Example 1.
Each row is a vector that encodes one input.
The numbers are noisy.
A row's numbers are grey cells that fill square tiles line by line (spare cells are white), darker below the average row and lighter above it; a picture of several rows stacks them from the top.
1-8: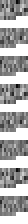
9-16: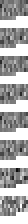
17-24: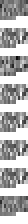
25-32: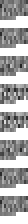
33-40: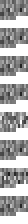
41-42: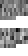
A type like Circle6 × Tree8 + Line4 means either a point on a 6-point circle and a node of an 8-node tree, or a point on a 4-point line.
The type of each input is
Circle5.
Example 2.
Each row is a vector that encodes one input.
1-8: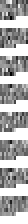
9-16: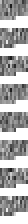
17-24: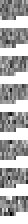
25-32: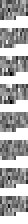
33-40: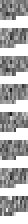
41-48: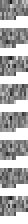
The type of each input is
Line9.
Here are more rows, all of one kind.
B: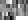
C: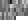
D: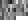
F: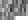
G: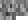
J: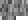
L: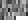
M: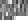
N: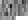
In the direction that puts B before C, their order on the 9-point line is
B, M, F, N, G, J, C, D, L.
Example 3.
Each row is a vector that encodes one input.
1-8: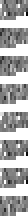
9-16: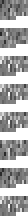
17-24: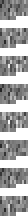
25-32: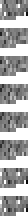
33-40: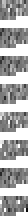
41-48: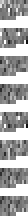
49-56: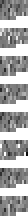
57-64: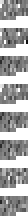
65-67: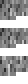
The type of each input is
Line7.
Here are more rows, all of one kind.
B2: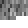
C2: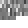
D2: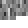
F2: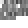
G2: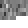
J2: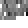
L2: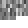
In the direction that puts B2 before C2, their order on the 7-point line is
B2, G2, D2, L2, C2, F2, J2.
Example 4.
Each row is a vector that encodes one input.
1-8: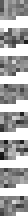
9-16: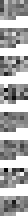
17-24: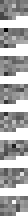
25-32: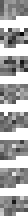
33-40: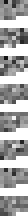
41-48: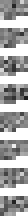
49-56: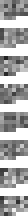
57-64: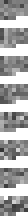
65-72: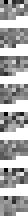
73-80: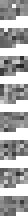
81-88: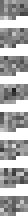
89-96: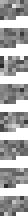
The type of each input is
Circle14 + Unit.
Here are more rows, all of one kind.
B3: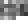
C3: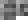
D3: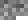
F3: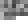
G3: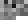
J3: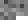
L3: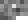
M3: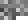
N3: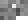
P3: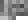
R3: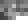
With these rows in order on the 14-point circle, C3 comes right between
G3 and J3.
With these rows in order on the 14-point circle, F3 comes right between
G3 and M3.
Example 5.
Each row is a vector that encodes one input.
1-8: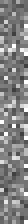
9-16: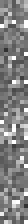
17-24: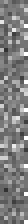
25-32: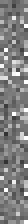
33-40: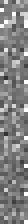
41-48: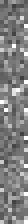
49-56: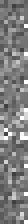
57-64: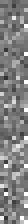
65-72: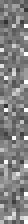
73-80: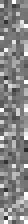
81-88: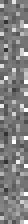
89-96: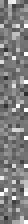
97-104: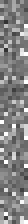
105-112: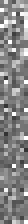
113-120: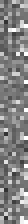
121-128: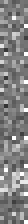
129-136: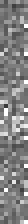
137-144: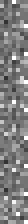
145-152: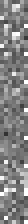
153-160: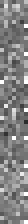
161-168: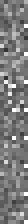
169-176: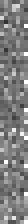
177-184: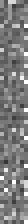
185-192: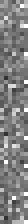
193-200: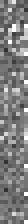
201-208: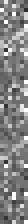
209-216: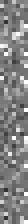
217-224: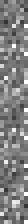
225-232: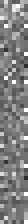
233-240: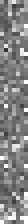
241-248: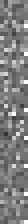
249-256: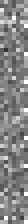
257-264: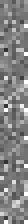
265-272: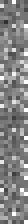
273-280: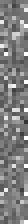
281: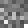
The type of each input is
Circle14.
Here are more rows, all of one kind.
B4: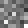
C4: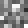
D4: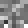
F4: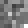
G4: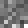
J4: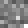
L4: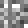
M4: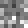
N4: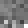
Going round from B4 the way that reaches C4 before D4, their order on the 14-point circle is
B4, G4, N4, F4, L4, C4, D4, J4, M4.
